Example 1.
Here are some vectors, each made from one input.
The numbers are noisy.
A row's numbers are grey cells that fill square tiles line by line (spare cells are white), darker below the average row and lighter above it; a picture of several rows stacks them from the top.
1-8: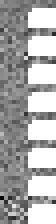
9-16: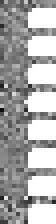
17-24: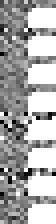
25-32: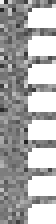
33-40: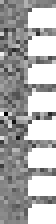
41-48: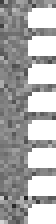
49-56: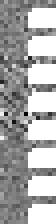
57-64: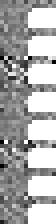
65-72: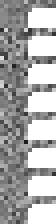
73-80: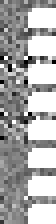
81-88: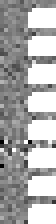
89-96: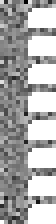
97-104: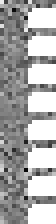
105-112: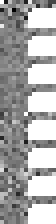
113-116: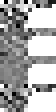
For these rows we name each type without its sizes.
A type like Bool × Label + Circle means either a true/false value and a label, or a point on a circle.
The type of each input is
List(Line).
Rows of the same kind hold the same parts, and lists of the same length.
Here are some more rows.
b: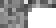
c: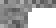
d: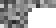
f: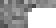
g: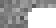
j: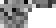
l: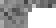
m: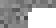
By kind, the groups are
b, c, j, l, m
d
f, g

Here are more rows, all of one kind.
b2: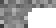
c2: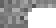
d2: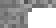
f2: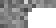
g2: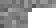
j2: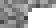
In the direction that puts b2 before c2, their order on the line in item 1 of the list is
b2, d2, c2, f2, g2, j2.
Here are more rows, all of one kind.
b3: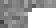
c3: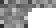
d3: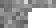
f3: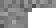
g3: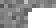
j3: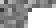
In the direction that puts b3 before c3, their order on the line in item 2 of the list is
g3, j3, b3, d3, c3, f3.
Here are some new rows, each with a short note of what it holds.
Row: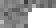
a list of one item
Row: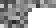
the empty list
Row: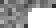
a list of one item
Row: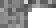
a list of one item
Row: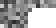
the empty list
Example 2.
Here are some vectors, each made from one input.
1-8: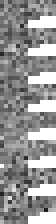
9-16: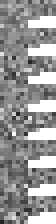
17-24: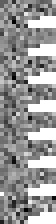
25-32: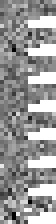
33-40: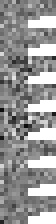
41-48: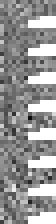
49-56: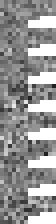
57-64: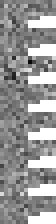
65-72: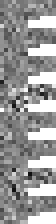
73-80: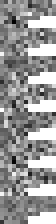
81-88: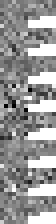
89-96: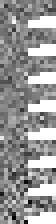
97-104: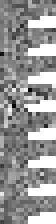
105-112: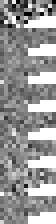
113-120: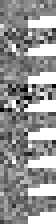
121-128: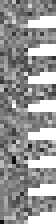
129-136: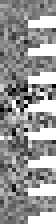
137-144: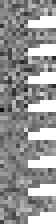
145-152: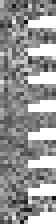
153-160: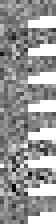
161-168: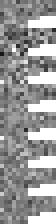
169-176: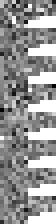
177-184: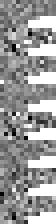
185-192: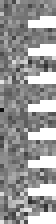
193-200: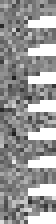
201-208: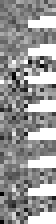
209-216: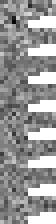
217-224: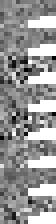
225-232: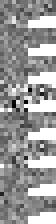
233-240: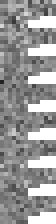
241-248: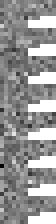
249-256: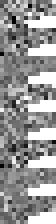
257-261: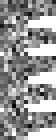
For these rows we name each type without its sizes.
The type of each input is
List(Line).
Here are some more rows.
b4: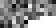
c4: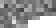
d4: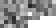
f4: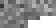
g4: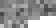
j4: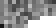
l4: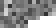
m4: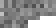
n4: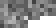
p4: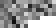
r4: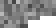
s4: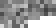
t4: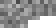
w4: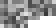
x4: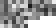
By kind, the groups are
b4, d4, f4, j4, m4, n4, p4, r4
c4, g4, s4, t4, w4, x4
l4

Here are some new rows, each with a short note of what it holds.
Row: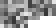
a list of one item
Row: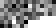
a list of two items
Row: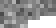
a list of one item
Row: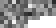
a list of one item
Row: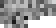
a list of one item
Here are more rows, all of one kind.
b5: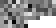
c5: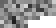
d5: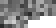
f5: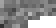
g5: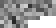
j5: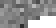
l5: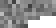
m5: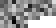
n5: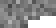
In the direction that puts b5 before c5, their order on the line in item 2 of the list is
d5, m5, l5, j5, n5, b5, f5, g5, c5.
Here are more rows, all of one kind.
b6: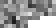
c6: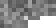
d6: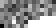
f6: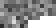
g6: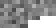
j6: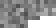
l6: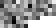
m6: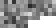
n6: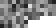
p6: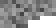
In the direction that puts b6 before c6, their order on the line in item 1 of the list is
n6, b6, m6, d6, f6, c6, p6, j6, g6, l6.
